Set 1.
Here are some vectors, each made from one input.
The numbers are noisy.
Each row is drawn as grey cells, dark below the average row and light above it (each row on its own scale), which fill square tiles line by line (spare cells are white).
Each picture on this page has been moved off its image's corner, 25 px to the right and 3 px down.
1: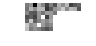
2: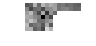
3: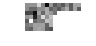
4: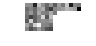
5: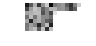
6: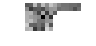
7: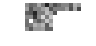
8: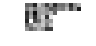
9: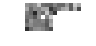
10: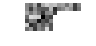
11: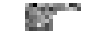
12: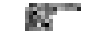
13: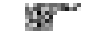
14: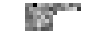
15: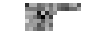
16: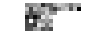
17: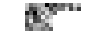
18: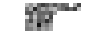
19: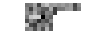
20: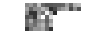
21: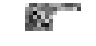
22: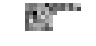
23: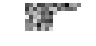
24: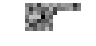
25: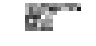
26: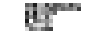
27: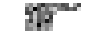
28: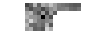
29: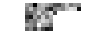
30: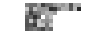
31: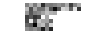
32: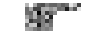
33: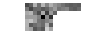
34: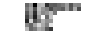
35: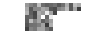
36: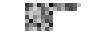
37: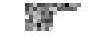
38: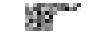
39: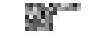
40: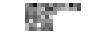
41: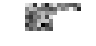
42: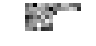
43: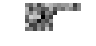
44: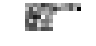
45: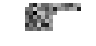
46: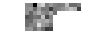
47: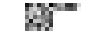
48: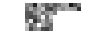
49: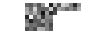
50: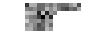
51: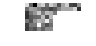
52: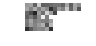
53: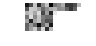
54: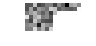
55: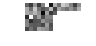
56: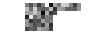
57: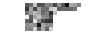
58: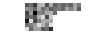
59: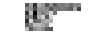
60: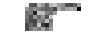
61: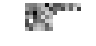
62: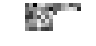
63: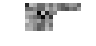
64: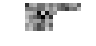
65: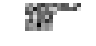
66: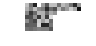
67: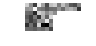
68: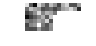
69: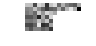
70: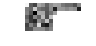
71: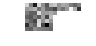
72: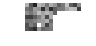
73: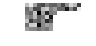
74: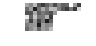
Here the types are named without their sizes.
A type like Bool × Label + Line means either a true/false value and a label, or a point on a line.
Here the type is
Circle + Line.
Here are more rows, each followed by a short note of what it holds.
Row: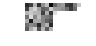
a point on a circle
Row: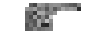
a point on a line
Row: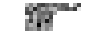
a point on a circle
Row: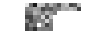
a point on a line
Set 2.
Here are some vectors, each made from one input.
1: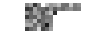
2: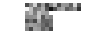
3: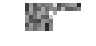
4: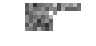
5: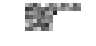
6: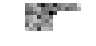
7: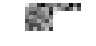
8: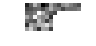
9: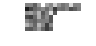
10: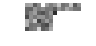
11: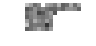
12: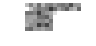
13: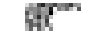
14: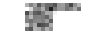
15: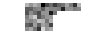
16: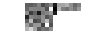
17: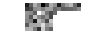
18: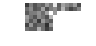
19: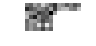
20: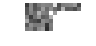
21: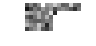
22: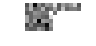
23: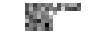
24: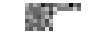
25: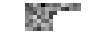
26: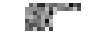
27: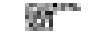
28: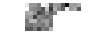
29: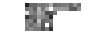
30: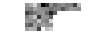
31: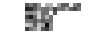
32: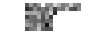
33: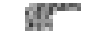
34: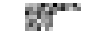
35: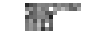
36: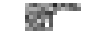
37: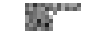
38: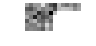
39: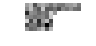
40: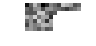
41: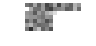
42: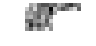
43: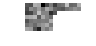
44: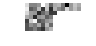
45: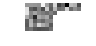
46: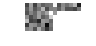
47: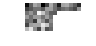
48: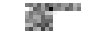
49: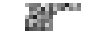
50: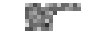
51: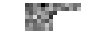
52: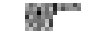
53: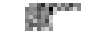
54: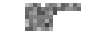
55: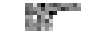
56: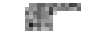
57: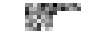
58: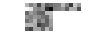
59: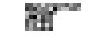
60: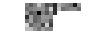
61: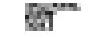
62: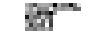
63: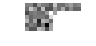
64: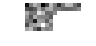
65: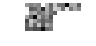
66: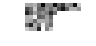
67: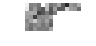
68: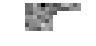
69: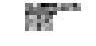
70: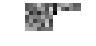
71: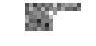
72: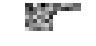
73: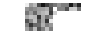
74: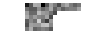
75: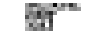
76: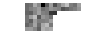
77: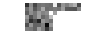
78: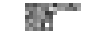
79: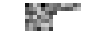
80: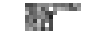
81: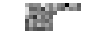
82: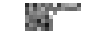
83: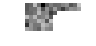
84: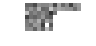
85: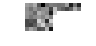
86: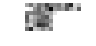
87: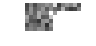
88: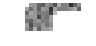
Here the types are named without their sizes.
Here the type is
Circle × Line.
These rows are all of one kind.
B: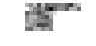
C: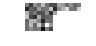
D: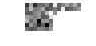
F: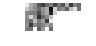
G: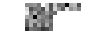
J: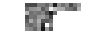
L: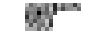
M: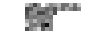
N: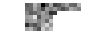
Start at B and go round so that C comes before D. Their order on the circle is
B, F, N, L, J, C, G, M, D.
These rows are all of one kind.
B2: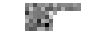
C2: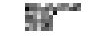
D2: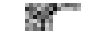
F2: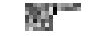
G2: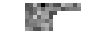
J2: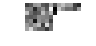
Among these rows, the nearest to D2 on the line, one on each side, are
B2 and G2.
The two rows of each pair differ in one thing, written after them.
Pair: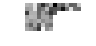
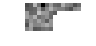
the place on the line
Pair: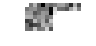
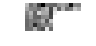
the place on the line
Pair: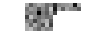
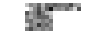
the place on the circle
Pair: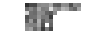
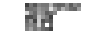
the place on the line
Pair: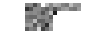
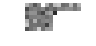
the place on the line
